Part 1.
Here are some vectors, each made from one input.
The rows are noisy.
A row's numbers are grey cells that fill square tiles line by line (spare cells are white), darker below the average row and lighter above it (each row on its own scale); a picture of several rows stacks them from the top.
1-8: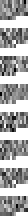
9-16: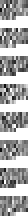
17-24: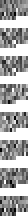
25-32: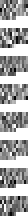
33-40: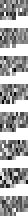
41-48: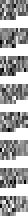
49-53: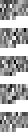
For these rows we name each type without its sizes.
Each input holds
a list of points on a line.
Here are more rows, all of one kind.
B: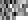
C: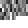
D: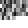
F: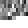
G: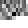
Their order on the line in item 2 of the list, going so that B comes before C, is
B, D, G, C, F.
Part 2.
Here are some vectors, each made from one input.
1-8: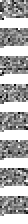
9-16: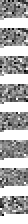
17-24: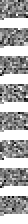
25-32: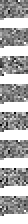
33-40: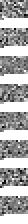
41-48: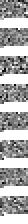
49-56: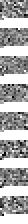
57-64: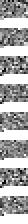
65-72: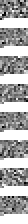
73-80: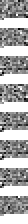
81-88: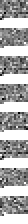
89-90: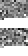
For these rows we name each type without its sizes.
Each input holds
either a point on a line, or a node of a tree.
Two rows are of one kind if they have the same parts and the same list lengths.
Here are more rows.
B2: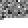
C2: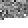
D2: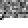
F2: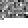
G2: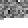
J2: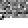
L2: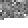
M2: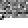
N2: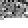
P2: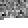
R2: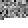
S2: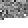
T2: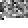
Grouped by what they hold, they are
B2, C2, D2, G2, J2, L2, M2, P2, R2, S2
F2, N2, T2

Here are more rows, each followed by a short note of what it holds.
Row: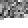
a point on a line
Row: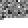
a point on a line
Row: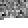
a point on a line
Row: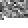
a node of a tree
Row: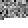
a point on a line
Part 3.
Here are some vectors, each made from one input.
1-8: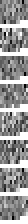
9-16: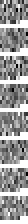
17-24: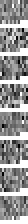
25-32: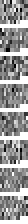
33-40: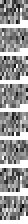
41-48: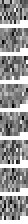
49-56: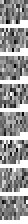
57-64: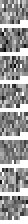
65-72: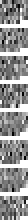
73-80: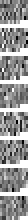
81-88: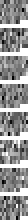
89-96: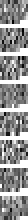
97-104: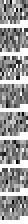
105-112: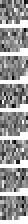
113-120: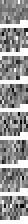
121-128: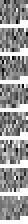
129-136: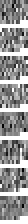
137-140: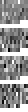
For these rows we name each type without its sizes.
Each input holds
either a fixed value, or two labels.
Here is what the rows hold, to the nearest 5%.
About 5% of them hold a fixed value. The rest hold two labels.
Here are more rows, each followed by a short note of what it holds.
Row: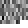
two labels
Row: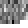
a fixed value
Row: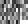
two labels
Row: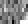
a fixed value
